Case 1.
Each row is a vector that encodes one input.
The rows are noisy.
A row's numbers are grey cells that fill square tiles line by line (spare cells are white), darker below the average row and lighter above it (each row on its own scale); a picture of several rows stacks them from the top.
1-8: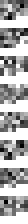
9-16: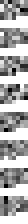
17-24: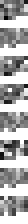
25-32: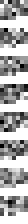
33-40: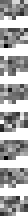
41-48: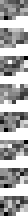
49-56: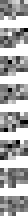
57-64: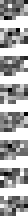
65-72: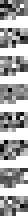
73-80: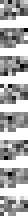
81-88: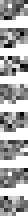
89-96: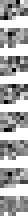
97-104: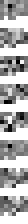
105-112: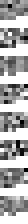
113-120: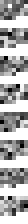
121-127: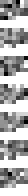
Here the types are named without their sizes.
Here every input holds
either a point on a line, or three true/false values.
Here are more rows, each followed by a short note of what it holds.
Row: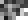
a point on a line
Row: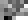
a point on a line
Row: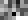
three true/false values
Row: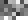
three true/false values
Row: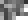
a point on a line
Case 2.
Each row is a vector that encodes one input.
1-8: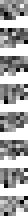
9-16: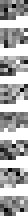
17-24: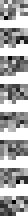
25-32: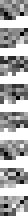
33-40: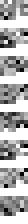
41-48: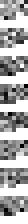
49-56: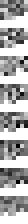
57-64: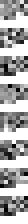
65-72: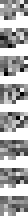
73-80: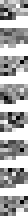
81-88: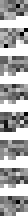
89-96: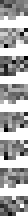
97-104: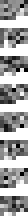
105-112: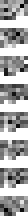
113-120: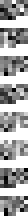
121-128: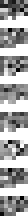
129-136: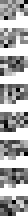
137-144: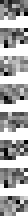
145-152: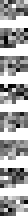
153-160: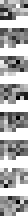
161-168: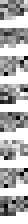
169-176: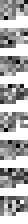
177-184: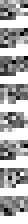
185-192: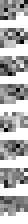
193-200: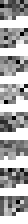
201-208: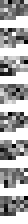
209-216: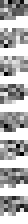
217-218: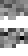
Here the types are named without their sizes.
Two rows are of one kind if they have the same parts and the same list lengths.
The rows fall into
2 kinds.
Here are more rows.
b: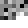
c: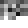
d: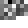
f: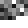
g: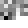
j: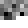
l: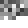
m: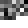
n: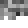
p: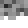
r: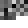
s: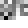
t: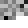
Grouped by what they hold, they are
b, f, g, j, m, r, s, t
c, d, l, n, p

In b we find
three true/false values.
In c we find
a point on a circle.
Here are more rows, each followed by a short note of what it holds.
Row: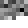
a point on a circle
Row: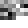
three true/false values
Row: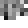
three true/false values
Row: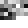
three true/false values
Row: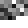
three true/false values
